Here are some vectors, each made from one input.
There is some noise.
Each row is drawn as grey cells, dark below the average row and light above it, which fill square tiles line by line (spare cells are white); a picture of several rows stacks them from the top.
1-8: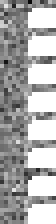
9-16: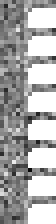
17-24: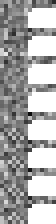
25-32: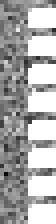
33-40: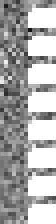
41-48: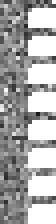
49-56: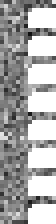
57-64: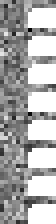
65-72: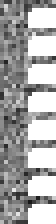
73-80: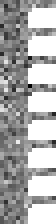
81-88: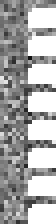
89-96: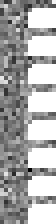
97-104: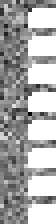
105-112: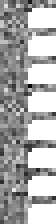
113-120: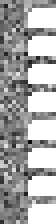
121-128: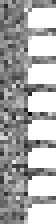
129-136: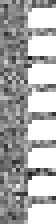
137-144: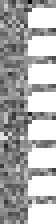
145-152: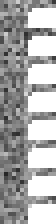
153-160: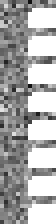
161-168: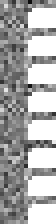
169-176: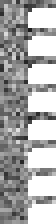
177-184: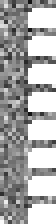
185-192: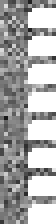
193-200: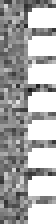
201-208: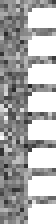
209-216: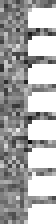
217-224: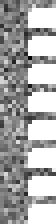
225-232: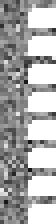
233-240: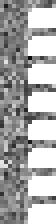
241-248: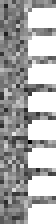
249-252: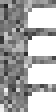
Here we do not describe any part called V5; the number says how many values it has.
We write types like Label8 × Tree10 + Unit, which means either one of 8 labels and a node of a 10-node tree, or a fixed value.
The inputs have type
Bool × (Tree7 + Tree9) + Line6 + V5.
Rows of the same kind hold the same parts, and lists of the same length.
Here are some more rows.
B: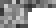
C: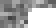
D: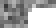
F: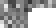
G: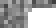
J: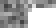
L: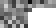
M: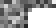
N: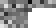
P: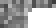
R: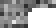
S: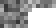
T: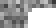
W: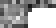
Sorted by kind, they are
B, M, R, W
C, D, J, T
F, L, N
G, P, S

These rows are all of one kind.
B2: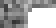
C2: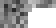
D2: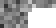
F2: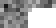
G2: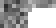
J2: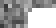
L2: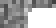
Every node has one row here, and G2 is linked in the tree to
C2 and D2.
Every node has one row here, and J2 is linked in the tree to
B2 and D2.
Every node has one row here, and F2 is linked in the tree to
L2.
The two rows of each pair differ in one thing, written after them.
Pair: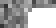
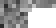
the true/false value
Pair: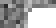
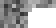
the true/false value
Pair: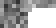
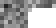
the node of the tree
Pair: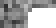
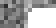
the node of the tree
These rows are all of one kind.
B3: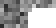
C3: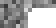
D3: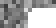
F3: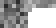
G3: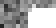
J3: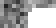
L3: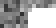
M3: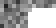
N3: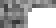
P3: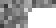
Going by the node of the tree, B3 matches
G3 and L3.
